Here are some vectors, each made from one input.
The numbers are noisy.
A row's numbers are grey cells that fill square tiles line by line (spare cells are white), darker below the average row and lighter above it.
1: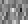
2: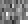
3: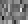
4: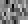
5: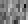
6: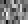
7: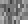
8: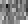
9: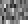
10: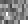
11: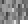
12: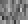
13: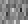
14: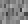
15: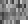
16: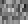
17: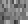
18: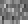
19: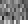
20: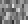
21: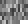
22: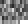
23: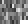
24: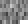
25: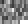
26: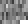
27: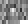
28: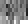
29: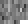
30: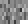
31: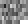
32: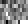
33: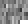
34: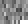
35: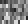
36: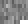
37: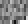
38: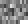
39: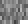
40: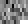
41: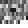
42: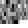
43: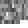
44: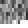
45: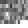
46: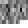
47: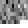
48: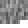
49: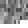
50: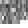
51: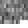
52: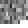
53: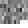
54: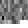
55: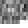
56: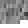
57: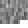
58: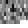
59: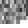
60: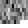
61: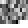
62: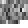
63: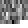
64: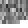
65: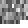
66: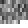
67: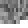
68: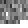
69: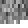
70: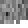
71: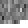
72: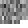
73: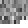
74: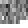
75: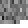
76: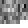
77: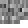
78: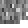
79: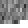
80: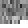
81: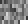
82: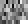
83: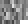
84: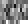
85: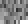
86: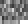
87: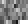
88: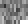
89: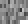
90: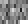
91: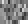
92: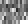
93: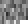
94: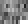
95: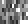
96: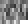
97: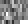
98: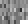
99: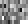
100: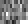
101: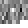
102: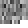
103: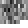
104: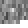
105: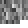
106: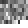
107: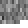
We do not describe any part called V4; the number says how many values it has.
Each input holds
either a true/false value and a value of V4, or a list of up to two points on a 5-point line.
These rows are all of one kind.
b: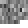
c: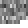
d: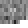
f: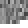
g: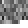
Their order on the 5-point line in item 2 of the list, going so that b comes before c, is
g, f, b, d, c.
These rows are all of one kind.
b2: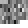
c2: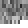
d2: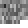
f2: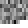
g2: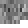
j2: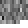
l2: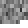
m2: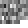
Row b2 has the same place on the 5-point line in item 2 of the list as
j2 and m2.
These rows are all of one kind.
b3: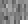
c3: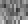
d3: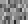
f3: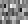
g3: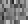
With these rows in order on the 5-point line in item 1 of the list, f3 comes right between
c3 and d3.
